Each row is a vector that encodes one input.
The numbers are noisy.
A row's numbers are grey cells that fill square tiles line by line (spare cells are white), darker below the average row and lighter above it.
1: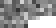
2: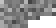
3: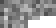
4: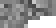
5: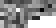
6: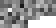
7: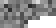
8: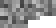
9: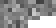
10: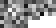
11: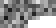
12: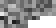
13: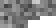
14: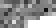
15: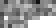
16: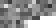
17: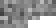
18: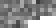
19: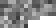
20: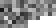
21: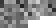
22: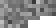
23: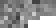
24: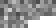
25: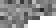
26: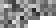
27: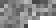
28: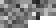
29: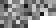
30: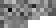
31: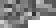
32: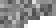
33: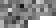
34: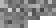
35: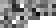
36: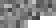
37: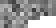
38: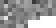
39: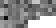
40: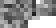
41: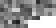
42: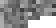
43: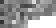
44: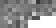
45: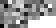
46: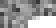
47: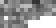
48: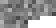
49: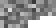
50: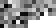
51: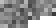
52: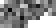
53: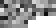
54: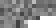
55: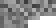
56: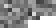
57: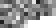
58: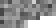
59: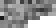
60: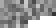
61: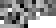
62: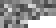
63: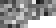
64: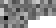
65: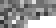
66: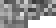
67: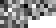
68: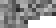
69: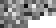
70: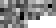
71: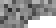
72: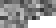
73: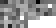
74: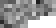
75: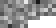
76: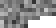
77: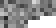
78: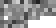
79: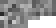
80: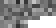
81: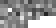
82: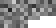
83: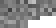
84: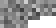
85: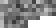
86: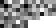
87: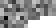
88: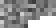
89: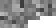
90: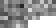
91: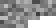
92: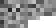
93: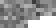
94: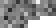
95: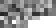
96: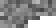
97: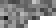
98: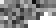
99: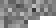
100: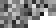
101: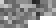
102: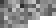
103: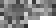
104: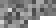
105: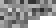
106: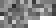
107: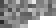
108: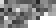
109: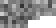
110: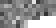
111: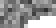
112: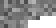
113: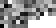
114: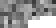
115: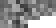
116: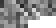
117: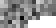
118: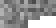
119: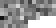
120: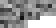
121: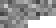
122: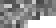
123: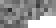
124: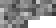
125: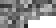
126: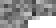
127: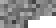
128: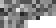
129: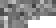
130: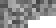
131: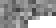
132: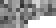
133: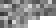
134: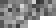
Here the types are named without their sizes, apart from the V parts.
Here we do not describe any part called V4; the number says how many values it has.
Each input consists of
a list of items, each a true/false value and a value of V4.
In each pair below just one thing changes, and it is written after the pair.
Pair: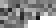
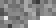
the true/false value in item 1 of the list
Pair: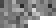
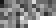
the value of V4 in item 1 of the list
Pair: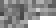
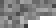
the true/false value in item 2 of the list
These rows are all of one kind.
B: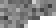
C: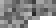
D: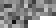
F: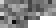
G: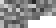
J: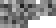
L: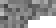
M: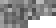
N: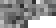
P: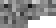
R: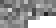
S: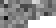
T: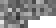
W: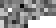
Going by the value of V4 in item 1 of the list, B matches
M, P, R and S.
